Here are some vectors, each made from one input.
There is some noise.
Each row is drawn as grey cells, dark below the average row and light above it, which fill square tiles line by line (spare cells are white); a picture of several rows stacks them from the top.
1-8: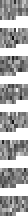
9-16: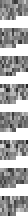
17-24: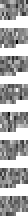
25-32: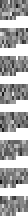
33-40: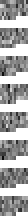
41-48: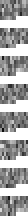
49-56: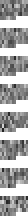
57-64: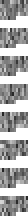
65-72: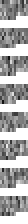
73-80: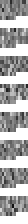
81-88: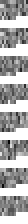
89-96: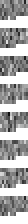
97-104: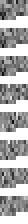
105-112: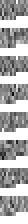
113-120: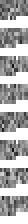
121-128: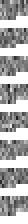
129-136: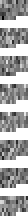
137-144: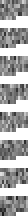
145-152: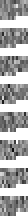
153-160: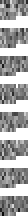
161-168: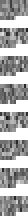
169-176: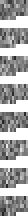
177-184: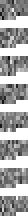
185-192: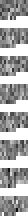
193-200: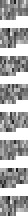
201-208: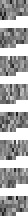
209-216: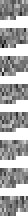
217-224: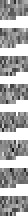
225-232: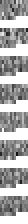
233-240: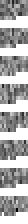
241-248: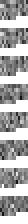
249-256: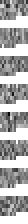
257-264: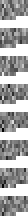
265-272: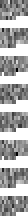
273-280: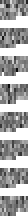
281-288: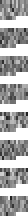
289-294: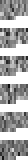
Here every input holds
either a point on a 9-point circle, a node of a 13-node tree and a true/false value, or a point on a 5-point line.
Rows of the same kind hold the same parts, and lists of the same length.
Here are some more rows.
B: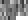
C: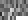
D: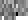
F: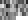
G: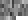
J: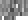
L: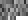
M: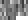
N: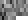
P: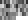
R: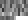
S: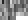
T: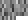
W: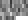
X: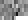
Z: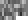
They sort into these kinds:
B, F, M, P, S
C, D, G, J, L, N, R, T, W, X, Z

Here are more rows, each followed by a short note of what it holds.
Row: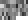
a point on a 5-point line
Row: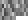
a point on a 9-point circle, a node of a 13-node tree and a true/false value
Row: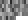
a point on a 9-point circle, a node of a 13-node tree and a true/false value
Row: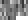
a point on a 5-point line
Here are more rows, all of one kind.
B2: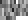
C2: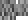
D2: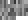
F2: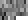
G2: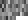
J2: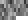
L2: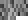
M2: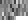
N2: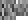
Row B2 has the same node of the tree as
C2, M2 and N2.
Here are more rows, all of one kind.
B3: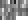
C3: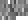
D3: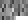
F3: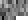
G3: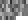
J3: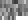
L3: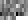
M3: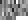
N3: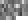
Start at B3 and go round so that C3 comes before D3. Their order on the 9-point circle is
B3, M3, C3, G3, F3, L3, J3, D3, N3.
